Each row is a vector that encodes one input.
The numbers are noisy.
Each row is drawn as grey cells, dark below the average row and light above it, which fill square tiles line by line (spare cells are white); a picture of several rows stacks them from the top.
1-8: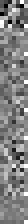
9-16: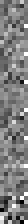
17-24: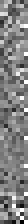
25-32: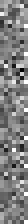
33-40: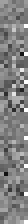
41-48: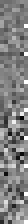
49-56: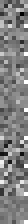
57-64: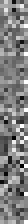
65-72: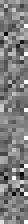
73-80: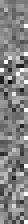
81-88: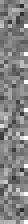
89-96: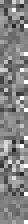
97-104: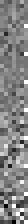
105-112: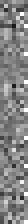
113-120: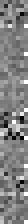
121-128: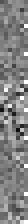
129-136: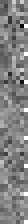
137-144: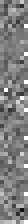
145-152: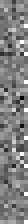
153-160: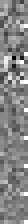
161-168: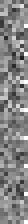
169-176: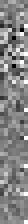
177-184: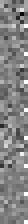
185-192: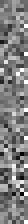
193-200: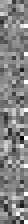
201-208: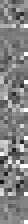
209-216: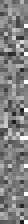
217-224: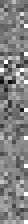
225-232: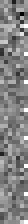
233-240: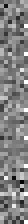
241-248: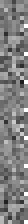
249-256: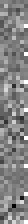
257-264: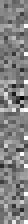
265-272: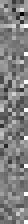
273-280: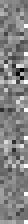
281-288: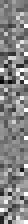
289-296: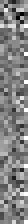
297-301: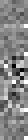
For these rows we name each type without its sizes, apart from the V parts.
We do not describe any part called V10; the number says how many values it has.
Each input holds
a value of V10, together with either a label, or a point on a line.
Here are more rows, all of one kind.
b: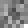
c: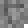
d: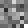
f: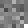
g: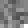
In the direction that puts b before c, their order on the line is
b, g, f, c, d.
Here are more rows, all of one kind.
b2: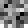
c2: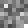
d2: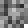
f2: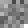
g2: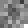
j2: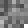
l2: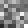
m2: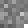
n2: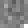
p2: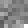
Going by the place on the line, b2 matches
d2, f2 and l2.
